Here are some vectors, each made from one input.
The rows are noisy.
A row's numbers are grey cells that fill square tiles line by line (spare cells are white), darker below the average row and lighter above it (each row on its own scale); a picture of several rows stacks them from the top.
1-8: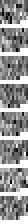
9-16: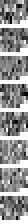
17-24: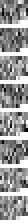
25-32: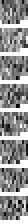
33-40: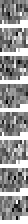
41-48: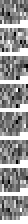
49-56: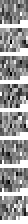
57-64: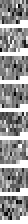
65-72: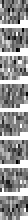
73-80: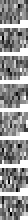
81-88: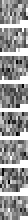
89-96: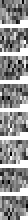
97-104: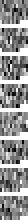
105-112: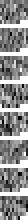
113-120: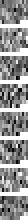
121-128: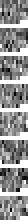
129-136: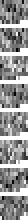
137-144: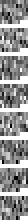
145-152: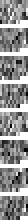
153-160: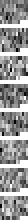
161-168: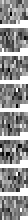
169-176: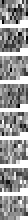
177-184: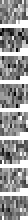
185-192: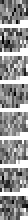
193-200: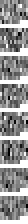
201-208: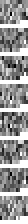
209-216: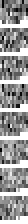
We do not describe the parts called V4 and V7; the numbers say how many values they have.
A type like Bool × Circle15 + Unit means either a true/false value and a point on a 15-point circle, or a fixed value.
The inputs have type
Bool × (Line6 + V4) × V7 + List2(Line5).
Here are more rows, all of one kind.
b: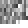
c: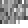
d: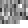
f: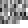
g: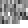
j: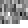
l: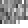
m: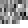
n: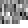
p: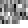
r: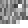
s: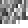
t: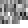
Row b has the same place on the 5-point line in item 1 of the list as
d and r.
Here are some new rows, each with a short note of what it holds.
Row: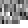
a list of one item
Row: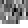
a true/false value, a value of V4 and a value of V7
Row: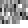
a list of two items
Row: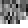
a point on a 6-point line, a true/false value and a value of V7
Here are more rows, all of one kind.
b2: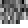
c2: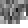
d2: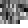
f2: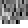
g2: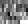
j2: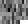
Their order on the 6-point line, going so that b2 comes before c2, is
b2, c2, f2, g2, j2, d2.
